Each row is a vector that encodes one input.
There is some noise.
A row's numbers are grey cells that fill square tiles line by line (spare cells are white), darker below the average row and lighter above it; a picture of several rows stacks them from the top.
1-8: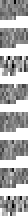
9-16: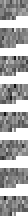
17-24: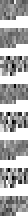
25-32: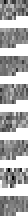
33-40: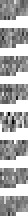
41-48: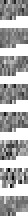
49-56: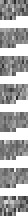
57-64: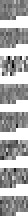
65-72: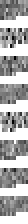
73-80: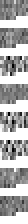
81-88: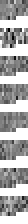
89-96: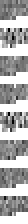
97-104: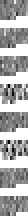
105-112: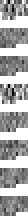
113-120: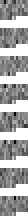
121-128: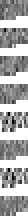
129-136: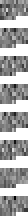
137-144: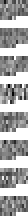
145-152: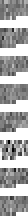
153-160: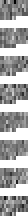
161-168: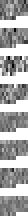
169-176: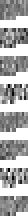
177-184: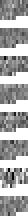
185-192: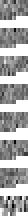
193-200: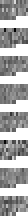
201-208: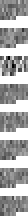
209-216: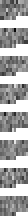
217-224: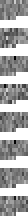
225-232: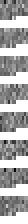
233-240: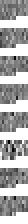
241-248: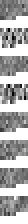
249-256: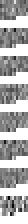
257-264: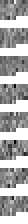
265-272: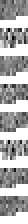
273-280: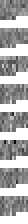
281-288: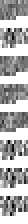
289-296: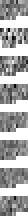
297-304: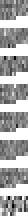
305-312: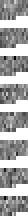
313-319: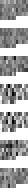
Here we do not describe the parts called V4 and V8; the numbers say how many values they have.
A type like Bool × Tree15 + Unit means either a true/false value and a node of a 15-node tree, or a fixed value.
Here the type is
(Circle16 + Unit) × V8 + Tree7 × V4.
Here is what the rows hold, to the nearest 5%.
About 15% of them hold a node of a 7-node tree and a value of V4. The rest hold a value of V8, together with either a point on a 16-point circle, or a fixed value.
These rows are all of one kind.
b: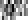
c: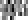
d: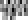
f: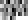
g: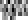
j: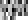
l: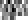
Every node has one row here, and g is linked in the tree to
b, j and l.
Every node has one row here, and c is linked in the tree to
j.
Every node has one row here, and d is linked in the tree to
b.
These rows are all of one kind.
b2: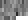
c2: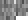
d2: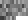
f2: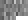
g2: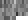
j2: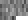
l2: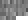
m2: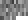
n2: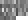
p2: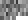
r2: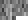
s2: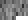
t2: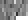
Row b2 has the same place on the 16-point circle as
n2 and t2.
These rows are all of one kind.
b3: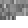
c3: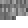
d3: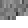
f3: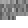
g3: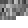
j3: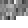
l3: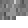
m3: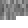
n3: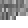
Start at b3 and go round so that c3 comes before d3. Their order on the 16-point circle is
b3, g3, c3, l3, n3, j3, d3, f3, m3.
